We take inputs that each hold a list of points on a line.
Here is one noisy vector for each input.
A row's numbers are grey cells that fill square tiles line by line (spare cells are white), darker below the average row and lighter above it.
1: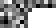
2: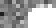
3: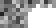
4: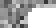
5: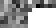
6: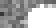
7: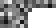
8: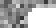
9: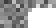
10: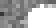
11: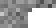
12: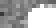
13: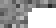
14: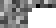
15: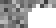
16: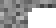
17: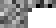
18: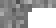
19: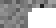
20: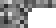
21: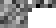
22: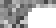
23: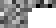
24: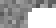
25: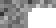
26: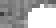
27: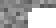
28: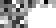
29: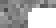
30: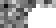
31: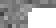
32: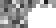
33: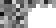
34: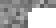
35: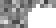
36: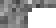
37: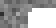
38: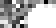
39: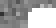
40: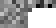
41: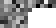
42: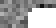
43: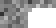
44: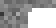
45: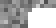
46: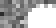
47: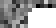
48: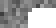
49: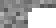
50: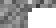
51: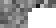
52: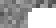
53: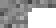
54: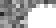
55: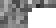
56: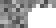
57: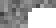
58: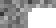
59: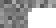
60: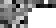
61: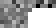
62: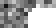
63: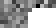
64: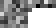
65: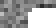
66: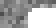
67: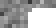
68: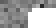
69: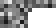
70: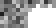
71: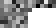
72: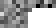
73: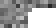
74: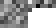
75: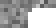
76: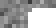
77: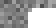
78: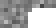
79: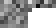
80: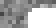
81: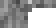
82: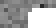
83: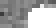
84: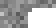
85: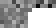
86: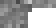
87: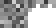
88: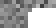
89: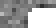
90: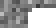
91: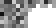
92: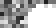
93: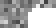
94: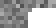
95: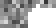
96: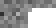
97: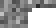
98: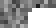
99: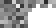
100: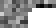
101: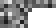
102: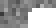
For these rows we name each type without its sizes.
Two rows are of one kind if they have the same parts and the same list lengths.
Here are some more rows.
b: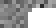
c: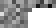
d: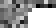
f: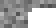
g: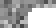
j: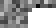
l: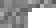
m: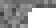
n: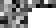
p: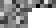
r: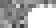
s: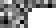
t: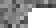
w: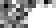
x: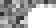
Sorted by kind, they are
b, c, f, g, j, l, n, p, r
d, m, t, x
s, w

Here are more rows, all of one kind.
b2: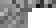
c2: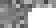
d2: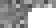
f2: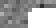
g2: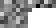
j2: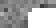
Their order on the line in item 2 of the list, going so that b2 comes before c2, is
b2, d2, c2, j2, g2, f2.
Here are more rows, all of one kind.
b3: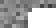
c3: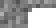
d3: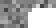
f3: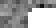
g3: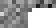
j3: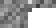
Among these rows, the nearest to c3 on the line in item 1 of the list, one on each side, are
f3 and j3.
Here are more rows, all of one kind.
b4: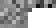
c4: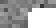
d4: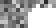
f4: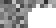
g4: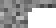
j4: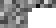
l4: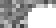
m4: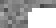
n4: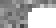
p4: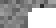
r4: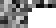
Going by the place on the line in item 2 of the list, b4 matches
d4 and r4.
